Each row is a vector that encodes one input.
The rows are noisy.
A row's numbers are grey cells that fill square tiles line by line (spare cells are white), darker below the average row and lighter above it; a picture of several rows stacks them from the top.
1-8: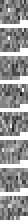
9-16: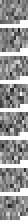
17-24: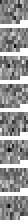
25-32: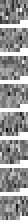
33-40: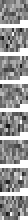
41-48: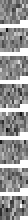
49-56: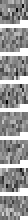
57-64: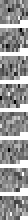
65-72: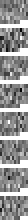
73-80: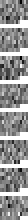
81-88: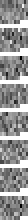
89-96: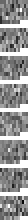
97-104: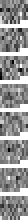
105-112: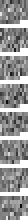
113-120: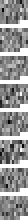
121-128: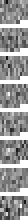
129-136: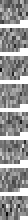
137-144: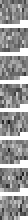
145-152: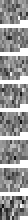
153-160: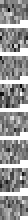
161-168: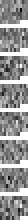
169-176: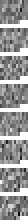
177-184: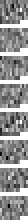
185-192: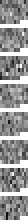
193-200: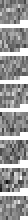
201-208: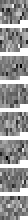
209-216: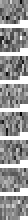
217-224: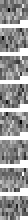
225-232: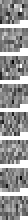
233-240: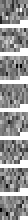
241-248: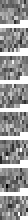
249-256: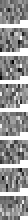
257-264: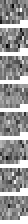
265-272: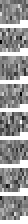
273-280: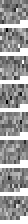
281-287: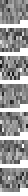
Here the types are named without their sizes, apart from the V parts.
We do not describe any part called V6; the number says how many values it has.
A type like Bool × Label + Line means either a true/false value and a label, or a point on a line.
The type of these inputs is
List(Circle) × V6.
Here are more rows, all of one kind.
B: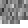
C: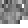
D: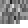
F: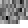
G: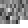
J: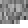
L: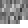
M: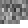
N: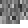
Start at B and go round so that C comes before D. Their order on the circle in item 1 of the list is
B, C, F, L, G, N, M, D, J.
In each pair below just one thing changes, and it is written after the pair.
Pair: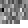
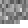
the value of V6
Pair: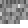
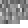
the place on the circle in item 1 of the list
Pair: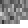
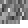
the value of V6
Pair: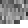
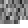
the value of V6
